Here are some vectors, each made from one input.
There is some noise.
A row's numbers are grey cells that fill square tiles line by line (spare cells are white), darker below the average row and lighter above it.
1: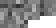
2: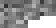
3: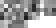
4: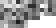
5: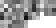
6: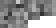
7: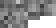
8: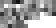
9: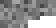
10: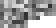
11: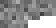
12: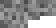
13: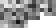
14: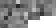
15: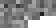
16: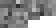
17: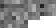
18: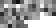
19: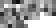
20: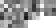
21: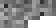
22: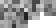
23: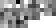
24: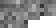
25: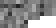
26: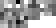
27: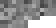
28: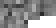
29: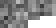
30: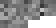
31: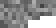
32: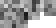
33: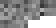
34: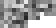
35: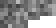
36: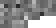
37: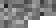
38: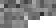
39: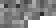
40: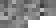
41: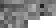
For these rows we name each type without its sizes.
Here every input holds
either a point on a circle, or three true/false values.
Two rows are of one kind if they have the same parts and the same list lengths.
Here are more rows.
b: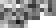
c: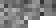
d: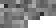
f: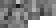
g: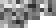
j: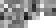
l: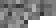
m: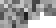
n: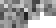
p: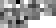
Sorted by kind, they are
b, g, j, m, n, p
c, d, f, l

